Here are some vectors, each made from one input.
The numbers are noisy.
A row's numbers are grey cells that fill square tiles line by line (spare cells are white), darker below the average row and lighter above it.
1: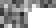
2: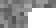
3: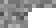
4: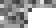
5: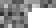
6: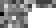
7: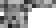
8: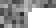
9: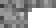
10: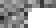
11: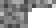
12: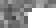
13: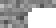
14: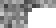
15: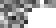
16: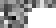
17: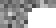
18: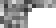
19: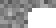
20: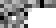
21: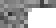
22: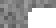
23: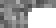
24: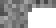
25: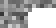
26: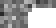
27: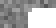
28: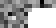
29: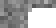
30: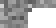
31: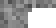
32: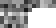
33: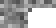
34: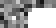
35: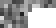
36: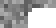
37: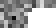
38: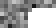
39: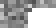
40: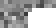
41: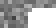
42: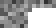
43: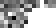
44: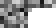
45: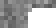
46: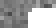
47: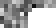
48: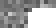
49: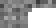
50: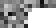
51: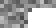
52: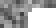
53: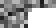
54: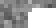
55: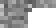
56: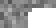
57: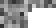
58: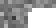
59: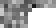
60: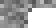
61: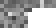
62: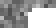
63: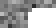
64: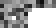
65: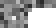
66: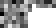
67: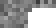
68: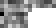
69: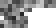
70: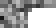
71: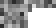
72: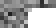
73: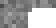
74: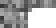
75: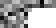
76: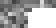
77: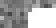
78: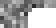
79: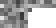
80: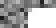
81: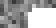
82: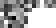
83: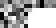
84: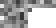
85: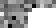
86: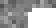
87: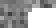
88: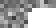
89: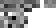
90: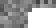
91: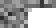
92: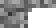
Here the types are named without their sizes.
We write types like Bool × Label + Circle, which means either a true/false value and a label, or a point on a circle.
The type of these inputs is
Label + Line.
